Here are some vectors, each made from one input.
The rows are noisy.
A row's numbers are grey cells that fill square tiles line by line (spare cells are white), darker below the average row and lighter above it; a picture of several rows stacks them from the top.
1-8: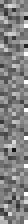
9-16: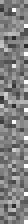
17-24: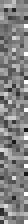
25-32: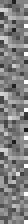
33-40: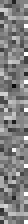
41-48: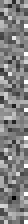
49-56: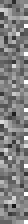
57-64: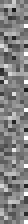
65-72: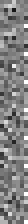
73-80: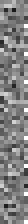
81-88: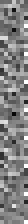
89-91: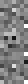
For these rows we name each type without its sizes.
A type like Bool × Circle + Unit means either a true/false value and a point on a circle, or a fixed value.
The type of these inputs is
Bool × Tree + Line.
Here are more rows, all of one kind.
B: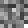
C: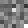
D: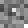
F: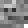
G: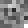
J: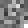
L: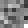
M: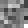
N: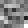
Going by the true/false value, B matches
C and D.
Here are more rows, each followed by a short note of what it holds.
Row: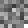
a node of a tree and a true/false value
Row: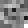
a node of a tree and a true/false value
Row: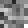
a point on a line
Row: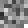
a point on a line
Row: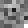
a node of a tree and a true/false value
